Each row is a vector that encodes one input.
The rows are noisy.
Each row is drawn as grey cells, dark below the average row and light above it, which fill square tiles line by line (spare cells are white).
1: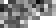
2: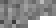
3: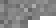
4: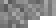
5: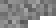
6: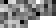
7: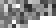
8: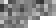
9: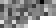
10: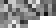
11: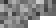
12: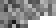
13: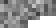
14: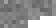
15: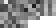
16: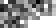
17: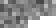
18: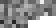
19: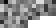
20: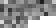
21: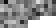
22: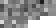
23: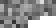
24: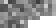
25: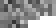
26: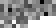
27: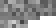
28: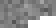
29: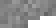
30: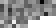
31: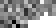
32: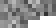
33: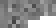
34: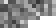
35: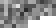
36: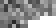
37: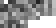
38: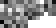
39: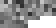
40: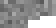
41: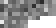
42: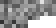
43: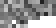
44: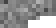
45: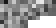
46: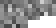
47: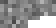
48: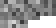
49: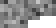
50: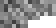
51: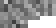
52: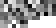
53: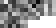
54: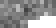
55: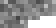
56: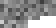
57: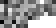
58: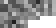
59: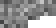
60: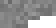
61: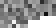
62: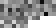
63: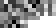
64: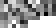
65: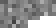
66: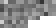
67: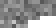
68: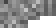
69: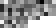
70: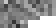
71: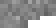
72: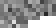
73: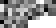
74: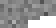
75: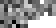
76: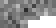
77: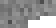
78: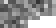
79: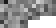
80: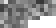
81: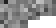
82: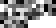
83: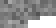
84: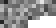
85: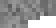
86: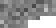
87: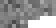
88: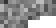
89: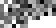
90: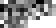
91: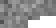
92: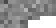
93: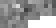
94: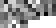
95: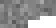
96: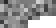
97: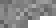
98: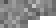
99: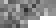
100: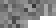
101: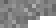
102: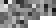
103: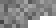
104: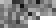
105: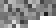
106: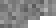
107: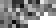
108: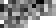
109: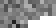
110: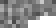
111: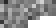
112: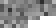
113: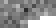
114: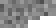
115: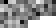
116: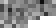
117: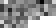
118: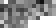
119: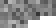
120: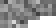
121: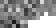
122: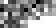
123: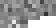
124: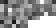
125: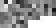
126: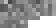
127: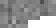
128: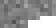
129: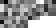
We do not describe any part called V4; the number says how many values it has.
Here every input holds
a list of up to three items, each a true/false value and a value of V4.
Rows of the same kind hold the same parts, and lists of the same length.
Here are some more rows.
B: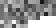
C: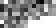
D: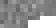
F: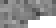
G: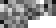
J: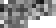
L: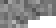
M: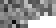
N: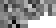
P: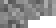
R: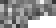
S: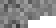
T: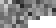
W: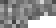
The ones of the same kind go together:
B, C, F, L, N, R, W
D, J, M, P, S
G
T

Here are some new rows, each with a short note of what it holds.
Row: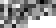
a list of one item
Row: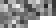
a list of one item
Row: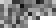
the empty list
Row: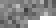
a list of one item
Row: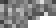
a list of two items
